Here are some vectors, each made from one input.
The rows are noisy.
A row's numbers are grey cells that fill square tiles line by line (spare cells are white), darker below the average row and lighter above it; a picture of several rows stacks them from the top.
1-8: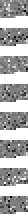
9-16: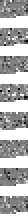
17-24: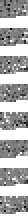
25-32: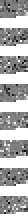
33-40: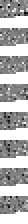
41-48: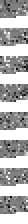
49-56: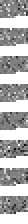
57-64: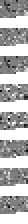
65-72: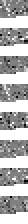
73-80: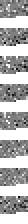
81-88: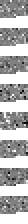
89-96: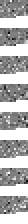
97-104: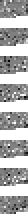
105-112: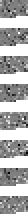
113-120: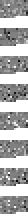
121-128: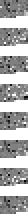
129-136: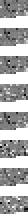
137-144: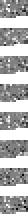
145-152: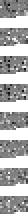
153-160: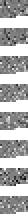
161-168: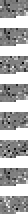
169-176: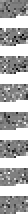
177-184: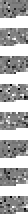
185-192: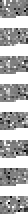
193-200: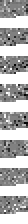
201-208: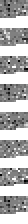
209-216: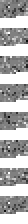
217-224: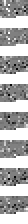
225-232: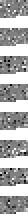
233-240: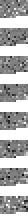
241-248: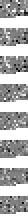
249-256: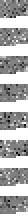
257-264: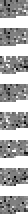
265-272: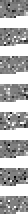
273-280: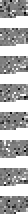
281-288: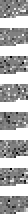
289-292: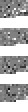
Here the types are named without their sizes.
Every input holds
a point on a line and a true/false value, together with either a fixed value, or two labels.
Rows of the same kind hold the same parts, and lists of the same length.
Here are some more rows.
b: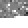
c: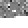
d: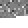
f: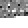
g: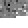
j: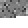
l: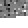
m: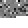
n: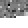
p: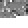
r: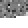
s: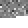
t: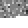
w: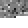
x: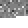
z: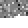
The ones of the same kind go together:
b, c, f, j, m, t, w, z
d, g, l, n, p, r, s, x

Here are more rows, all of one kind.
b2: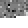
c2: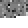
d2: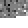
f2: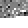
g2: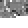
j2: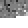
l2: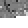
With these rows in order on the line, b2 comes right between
c2 and l2.
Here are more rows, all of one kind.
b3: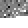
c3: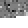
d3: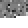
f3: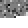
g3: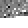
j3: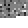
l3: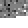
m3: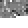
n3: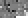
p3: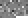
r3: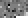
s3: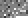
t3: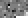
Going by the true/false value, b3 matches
g3, m3, p3 and s3.
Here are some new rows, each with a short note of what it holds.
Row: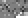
two labels, a point on a line and a true/false value
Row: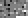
a point on a line and a true/false value
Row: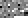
two labels, a point on a line and a true/false value
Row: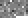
a point on a line and a true/false value
